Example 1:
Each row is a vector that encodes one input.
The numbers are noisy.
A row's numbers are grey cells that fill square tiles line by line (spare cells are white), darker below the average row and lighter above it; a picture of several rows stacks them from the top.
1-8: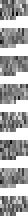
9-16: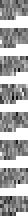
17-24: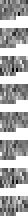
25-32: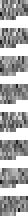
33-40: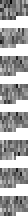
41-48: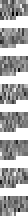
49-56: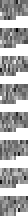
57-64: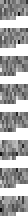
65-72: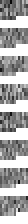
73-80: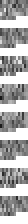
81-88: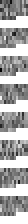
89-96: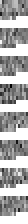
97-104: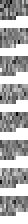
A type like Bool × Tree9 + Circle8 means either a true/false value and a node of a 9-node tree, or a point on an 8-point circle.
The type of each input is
Line7 + List2(Line5).
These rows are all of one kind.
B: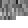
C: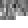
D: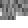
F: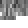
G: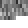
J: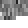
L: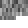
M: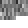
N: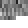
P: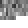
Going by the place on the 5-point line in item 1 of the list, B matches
G, J, M and N.
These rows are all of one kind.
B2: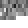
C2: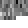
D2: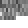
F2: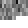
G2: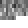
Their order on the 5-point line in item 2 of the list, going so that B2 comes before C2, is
F2, B2, D2, G2, C2.
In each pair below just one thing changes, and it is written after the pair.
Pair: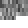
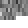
the place on the 5-point line in item 2 of the list
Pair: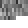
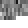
the place on the 5-point line in item 2 of the list
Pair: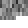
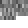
the place on the 5-point line in item 2 of the list
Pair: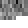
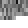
the place on the 5-point line in item 1 of the list
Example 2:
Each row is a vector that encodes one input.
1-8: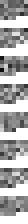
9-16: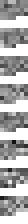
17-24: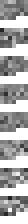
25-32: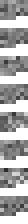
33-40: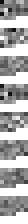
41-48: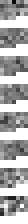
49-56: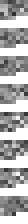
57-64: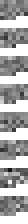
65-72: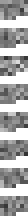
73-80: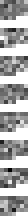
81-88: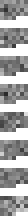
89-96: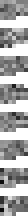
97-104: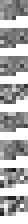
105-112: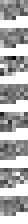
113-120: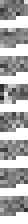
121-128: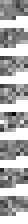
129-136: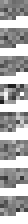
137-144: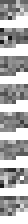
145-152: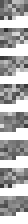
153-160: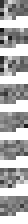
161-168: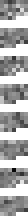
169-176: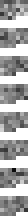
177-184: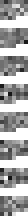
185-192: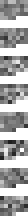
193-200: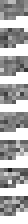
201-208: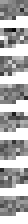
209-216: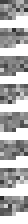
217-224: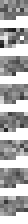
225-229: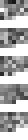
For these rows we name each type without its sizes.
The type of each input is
Bool × Bool × Bool + Line × Line + Tree.
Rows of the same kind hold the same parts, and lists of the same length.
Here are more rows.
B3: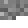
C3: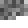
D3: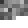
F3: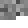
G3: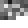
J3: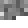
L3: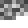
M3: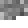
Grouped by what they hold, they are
B3, F3, J3, M3
C3
D3, G3, L3

